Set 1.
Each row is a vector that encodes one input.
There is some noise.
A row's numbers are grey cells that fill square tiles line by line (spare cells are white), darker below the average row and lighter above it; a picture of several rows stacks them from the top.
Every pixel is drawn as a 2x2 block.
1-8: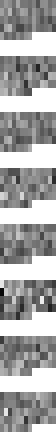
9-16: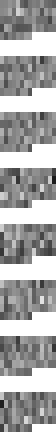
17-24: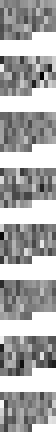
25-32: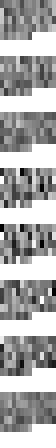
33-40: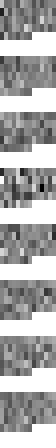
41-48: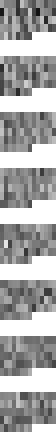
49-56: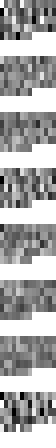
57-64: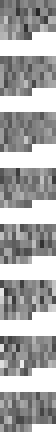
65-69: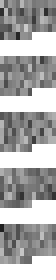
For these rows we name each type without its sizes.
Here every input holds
either a point on a line, or a node of a tree.
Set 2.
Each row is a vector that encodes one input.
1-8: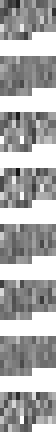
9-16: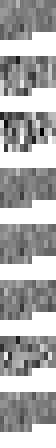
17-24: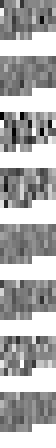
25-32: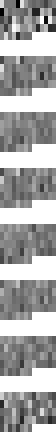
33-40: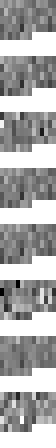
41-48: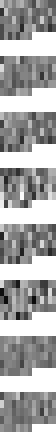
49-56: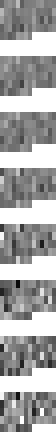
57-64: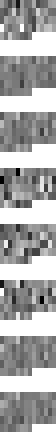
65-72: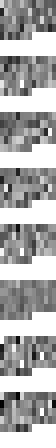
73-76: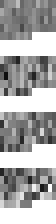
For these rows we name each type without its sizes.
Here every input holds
either a point on each of two lines, or a node of a tree.
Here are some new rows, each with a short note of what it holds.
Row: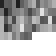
a node of a tree
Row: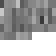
a point on each of two lines
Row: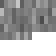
a point on each of two lines
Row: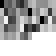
a node of a tree
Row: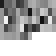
a node of a tree
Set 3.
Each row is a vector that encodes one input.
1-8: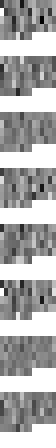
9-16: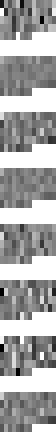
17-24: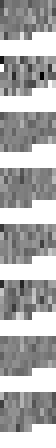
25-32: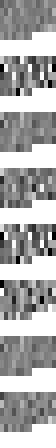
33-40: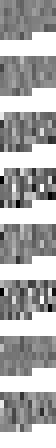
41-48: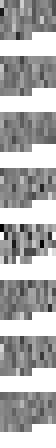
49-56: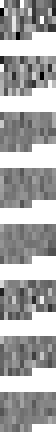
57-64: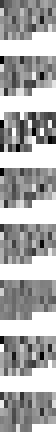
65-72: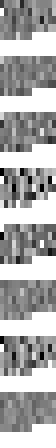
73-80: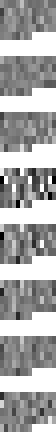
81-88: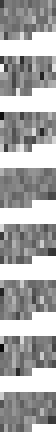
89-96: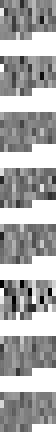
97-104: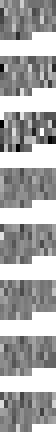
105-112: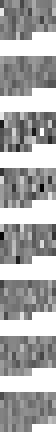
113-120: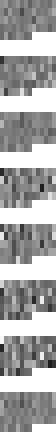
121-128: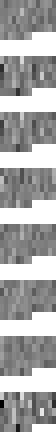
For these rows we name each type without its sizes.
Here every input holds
a true/false value, together with either a fixed value, or a node of a tree.
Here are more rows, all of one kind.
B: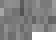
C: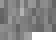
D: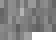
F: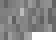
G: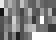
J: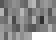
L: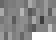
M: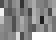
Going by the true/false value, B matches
G and M.
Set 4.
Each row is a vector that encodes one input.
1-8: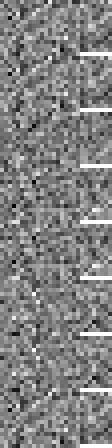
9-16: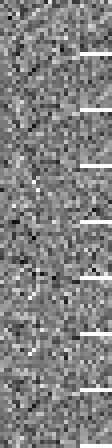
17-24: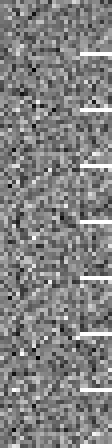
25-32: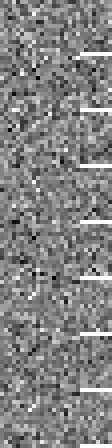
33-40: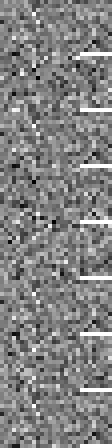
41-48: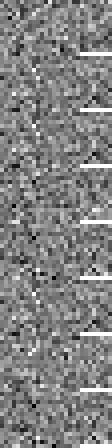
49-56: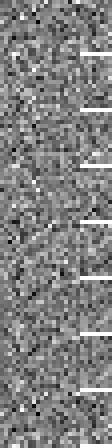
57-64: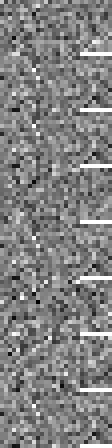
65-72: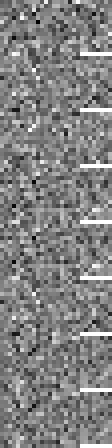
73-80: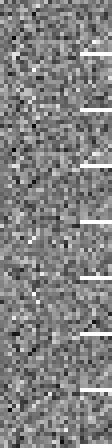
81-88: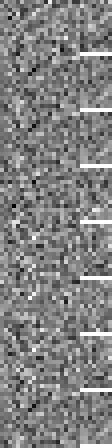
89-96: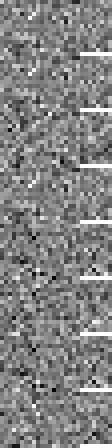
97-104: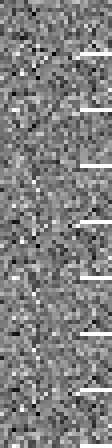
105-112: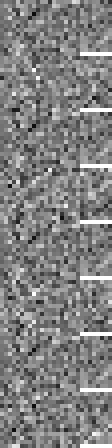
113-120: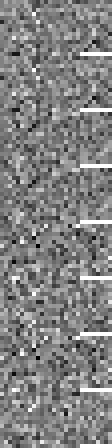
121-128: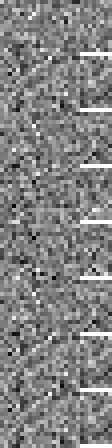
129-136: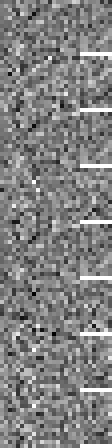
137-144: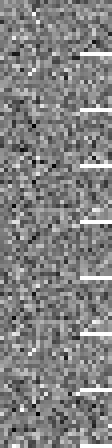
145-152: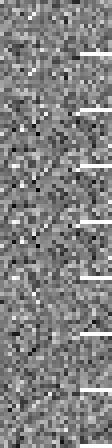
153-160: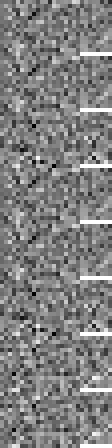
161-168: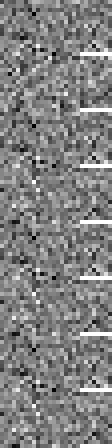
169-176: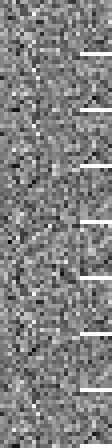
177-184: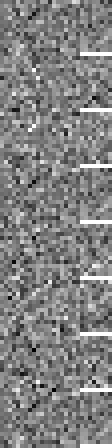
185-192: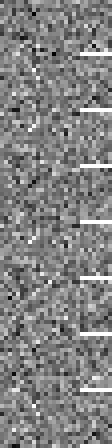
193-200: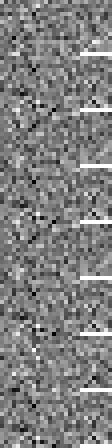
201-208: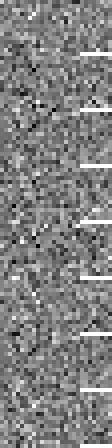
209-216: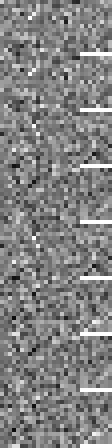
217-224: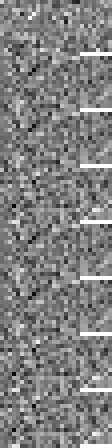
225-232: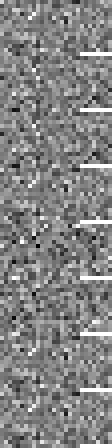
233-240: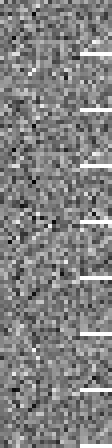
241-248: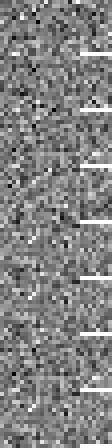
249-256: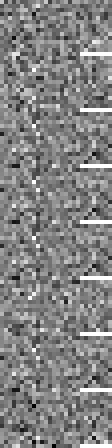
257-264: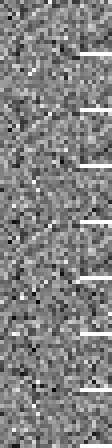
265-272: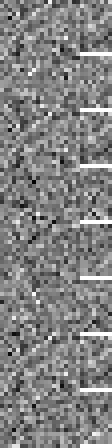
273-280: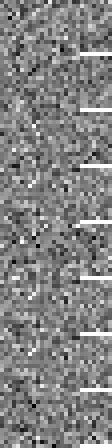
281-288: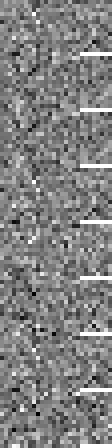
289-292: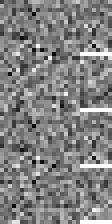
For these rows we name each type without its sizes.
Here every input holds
a label and a true/false value.
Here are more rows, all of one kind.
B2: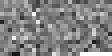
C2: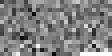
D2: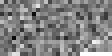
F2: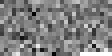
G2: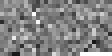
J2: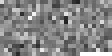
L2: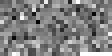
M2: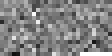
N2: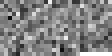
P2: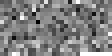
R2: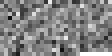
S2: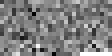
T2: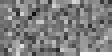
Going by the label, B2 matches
G2, M2 and T2.
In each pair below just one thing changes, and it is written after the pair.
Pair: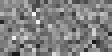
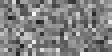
the label
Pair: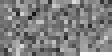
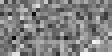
the label
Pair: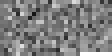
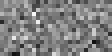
the true/false value
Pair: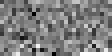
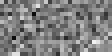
the label
